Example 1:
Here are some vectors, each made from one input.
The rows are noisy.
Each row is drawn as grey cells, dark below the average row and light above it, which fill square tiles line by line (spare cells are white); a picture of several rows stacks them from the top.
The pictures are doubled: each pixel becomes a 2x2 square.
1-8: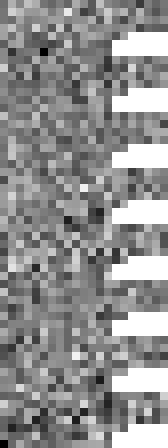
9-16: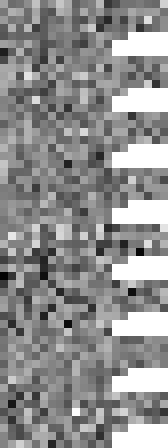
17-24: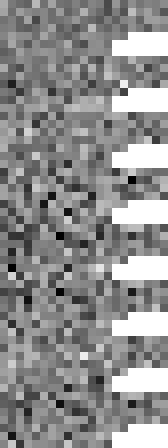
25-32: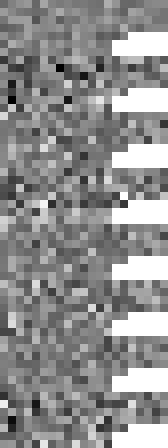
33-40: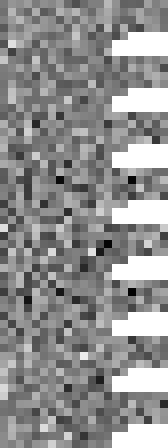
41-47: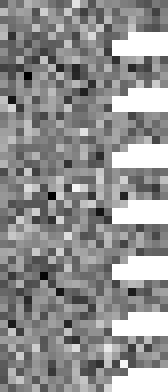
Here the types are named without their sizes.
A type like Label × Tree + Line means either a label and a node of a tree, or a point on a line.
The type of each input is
Tree.
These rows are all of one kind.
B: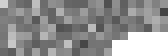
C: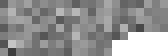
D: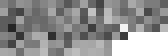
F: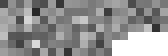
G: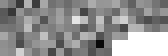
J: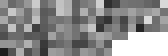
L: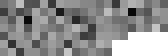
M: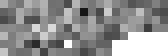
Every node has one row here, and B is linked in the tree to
C and J.
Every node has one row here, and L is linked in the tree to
D.
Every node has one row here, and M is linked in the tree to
C.
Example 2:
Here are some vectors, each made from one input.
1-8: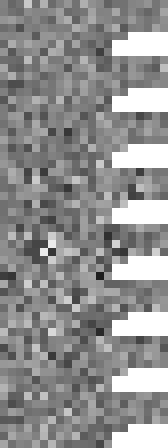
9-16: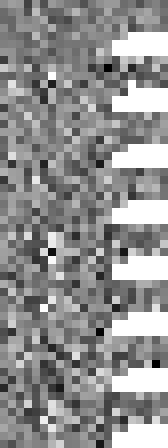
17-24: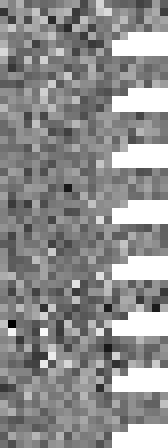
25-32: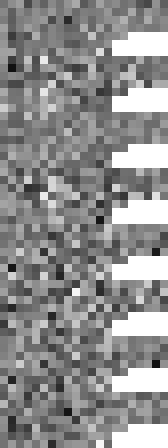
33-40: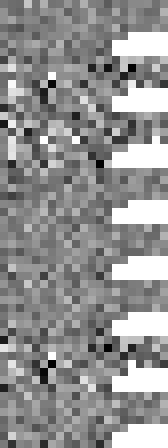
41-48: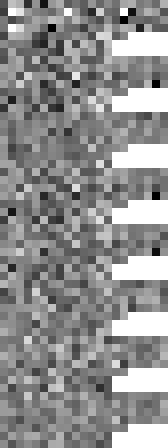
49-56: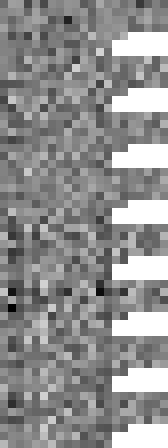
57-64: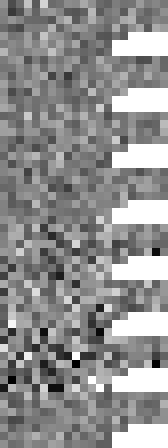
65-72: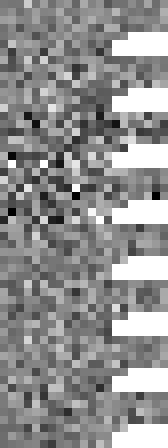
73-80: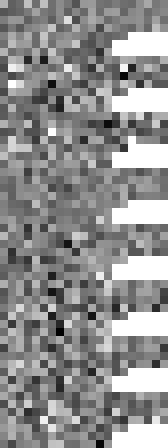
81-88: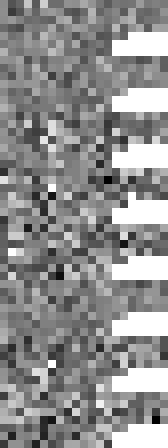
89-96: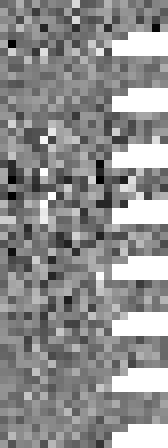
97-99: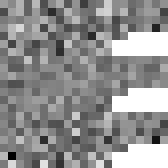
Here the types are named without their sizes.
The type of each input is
Circle.
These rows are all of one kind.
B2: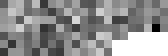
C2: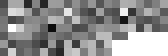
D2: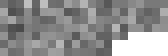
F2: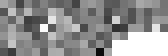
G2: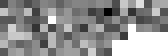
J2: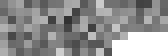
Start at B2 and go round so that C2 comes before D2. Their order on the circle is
B2, C2, G2, F2, D2, J2.
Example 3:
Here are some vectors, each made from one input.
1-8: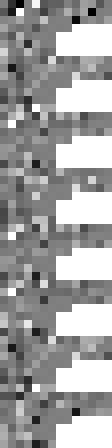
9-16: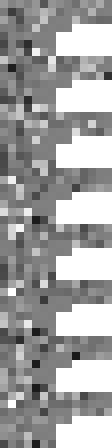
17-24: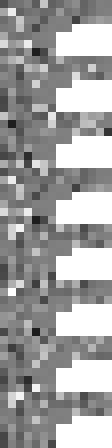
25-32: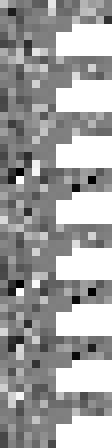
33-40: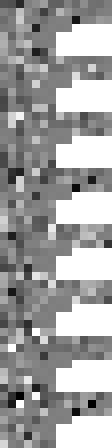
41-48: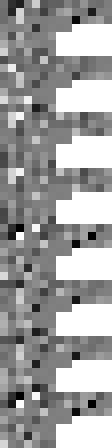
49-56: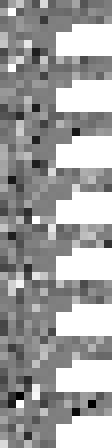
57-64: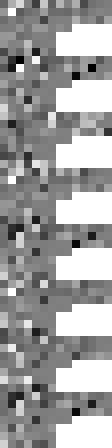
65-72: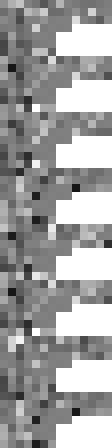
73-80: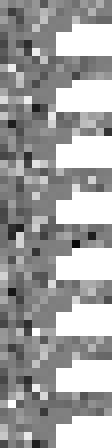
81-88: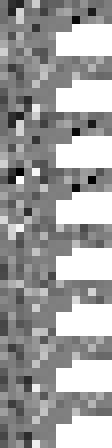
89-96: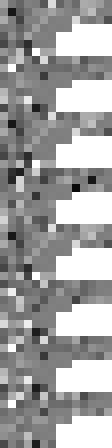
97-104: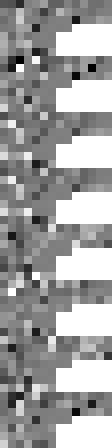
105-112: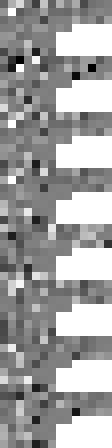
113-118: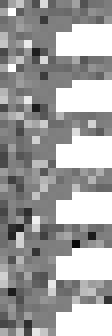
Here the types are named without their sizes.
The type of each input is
Line.
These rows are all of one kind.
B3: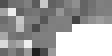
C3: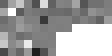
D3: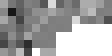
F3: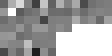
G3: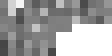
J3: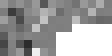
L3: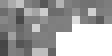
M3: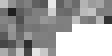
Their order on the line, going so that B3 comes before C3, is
B3, C3, F3, G3, L3, J3, D3, M3.
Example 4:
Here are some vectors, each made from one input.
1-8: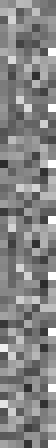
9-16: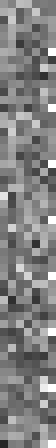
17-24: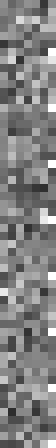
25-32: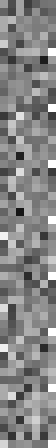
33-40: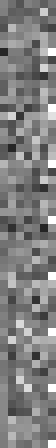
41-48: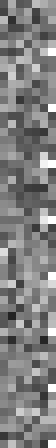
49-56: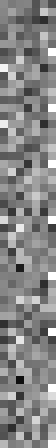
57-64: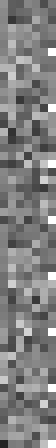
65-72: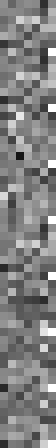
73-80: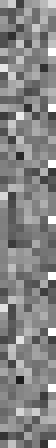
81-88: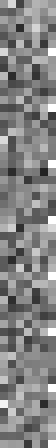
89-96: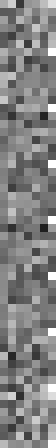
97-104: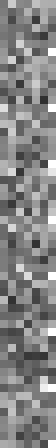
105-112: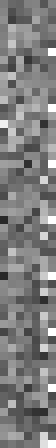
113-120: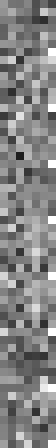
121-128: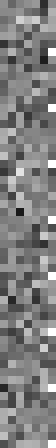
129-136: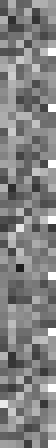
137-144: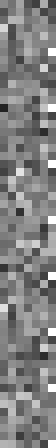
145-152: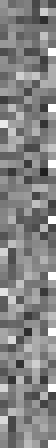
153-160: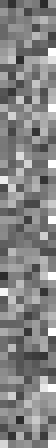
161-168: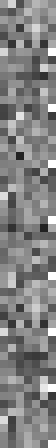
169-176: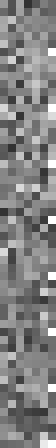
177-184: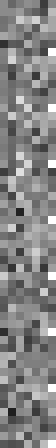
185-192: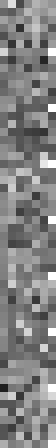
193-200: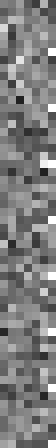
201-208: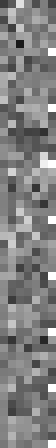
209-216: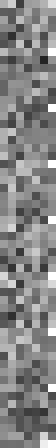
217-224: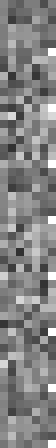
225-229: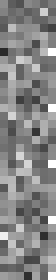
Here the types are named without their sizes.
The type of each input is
Line.
